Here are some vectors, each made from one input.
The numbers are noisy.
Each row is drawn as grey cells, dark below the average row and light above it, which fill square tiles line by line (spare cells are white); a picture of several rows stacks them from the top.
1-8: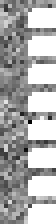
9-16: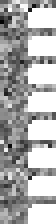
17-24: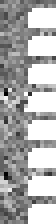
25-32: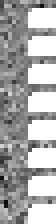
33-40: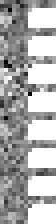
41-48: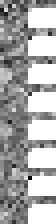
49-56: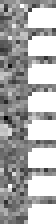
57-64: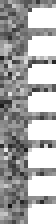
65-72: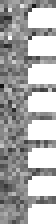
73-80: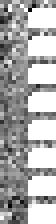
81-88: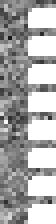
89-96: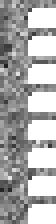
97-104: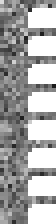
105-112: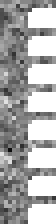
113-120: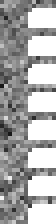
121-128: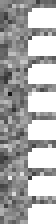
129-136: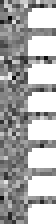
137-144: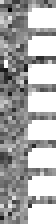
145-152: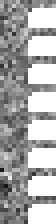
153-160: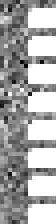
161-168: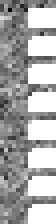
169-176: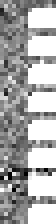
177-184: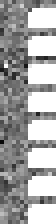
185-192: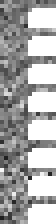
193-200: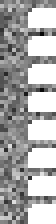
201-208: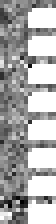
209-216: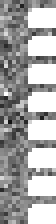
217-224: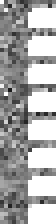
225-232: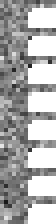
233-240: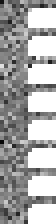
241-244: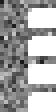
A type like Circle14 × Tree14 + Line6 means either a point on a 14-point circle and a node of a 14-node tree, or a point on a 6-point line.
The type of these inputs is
Bool × (Label7 × Label7 + Unit).
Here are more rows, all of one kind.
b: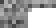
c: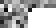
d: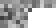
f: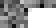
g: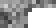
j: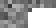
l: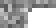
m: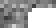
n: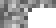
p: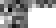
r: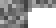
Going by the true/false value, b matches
f, l and p.
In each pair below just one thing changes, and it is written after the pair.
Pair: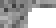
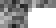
one of the two labels
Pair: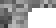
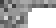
the true/false value
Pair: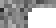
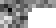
the true/false value
